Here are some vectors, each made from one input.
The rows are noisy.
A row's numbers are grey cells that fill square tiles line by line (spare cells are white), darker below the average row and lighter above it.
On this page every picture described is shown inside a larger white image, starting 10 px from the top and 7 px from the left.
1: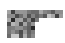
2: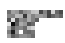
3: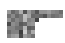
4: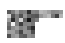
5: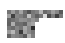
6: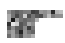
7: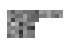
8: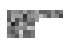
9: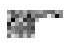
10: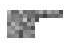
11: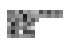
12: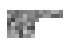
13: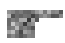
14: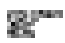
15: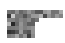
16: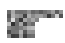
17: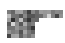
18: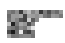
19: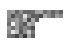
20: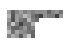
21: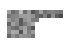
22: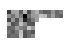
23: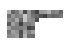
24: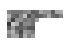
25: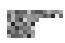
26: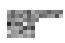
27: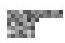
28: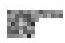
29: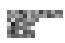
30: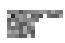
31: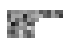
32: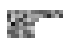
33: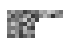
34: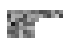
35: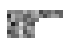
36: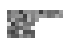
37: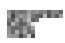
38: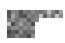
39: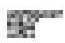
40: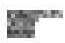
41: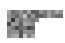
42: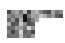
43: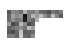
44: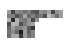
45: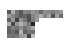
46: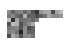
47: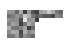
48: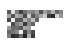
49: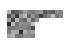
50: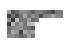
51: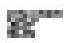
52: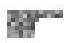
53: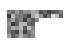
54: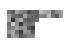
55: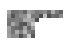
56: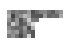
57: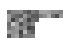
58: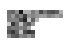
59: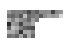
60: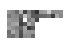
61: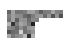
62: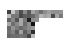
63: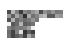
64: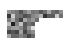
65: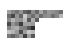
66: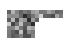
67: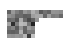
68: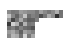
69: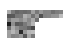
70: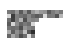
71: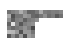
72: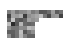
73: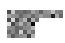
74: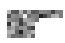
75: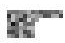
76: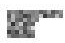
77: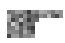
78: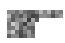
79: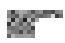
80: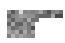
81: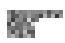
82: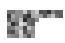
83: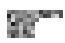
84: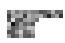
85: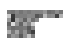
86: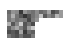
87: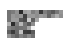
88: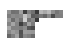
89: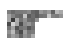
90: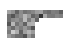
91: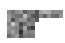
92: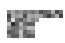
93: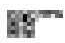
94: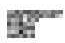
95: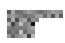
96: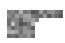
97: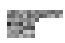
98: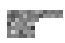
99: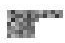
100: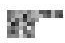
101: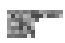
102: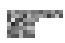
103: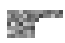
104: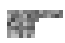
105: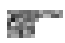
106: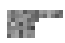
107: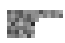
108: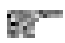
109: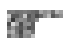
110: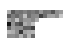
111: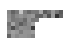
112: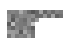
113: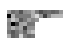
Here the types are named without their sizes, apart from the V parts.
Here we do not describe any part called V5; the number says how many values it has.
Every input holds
a node of a tree, together with either a fixed value, or a true/false value and a value of V5.
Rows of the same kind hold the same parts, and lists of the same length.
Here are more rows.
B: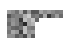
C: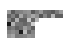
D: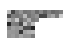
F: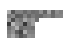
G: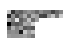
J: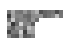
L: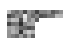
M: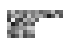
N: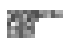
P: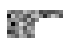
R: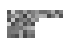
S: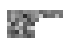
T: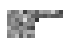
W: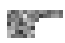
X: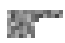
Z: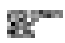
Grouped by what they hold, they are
B, C, D, F, G, L, N, T, W, X
J, M, P, R, S, Z

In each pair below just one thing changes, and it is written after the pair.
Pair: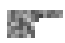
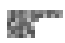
the true/false value
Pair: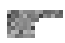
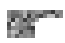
the true/false value
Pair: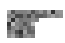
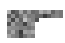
the value of V5
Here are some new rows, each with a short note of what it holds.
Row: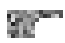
a node of a tree
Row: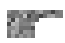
a node of a tree, a true/false value and a value of V5
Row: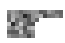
a node of a tree
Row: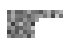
a node of a tree
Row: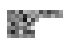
a node of a tree
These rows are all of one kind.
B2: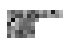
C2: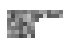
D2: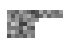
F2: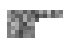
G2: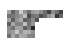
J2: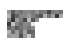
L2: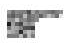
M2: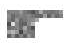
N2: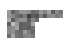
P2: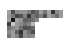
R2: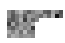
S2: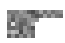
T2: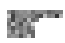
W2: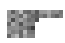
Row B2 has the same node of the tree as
F2, N2 and P2.
